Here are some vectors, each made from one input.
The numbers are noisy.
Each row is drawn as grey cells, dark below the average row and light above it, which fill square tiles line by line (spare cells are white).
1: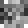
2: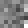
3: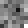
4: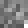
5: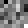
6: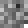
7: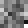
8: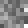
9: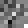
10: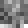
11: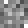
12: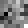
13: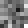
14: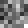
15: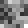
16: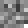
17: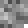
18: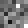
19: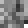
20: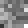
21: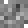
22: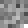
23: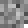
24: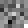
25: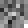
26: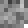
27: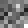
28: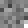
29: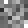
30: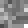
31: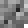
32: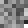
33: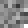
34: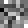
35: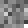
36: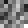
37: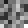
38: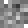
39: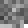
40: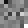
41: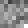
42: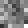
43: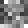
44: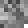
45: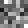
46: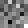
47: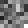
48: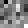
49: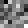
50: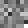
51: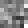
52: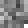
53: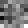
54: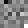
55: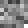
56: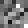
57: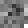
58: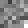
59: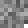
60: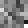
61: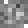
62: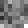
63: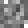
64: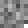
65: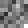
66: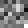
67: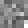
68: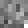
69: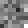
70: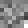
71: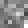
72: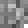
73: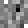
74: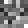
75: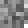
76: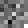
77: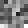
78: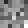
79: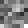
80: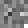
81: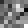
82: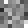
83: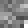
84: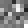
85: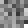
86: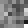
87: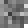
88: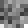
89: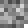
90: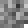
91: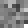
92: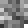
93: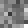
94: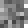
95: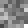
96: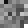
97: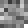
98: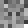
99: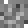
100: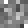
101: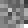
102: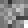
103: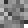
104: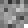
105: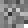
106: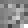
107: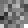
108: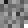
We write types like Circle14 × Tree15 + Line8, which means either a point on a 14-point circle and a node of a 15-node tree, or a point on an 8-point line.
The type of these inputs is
(Bool × Bool × Bool × Bool + Tree7) × Tree7.
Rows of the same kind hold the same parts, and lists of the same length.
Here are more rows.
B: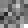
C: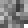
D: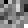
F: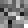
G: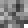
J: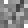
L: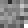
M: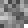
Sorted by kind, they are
B, D, F
C, G, J, L, M

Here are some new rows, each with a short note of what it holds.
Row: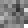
a node of a 7-node tree and four true/false values
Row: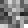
a node of each of two 7-node trees
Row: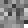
a node of a 7-node tree and four true/false values
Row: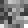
a node of each of two 7-node trees
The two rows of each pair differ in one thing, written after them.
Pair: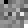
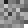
one of the four true/false values
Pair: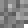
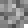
one of the four true/false values
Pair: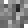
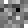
one of the four true/false values
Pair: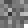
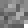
the node of the tree
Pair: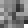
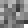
the node of the tree
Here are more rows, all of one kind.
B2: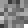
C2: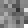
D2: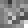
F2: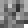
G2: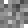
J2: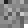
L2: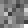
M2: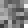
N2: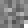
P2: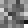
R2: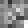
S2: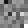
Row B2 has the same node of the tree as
D2 and M2.
